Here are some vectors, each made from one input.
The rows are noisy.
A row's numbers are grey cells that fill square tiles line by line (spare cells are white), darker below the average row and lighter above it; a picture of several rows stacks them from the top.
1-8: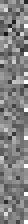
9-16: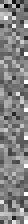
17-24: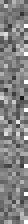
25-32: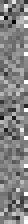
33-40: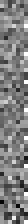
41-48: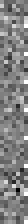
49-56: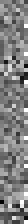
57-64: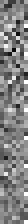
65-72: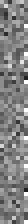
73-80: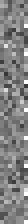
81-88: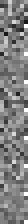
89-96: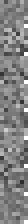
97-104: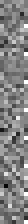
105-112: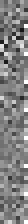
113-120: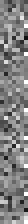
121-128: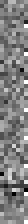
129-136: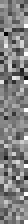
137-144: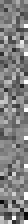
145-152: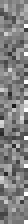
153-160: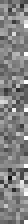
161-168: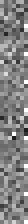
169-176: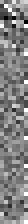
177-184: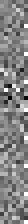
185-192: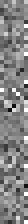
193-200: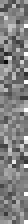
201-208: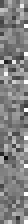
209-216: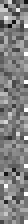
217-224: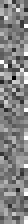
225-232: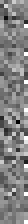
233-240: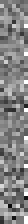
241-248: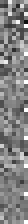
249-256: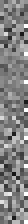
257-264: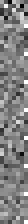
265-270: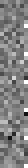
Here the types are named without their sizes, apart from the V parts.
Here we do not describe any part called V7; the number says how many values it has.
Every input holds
a list of items, each a true/false value and a value of V7.
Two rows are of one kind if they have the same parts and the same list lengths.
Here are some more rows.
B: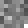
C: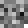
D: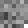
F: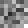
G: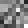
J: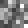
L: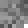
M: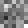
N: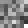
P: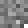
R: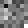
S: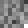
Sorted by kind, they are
B, C, D, G, M, N
F, L, P, R, S
J

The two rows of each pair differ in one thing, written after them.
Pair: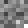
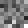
the value of V7 in item 2 of the list
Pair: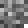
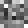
the true/false value in item 1 of the list
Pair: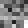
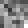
the value of V7 in item 1 of the list
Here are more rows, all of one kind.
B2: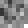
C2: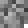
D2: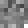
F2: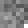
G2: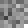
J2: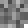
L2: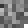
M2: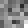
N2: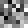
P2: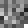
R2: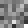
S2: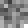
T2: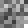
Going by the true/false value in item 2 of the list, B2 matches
D2, F2 and P2.
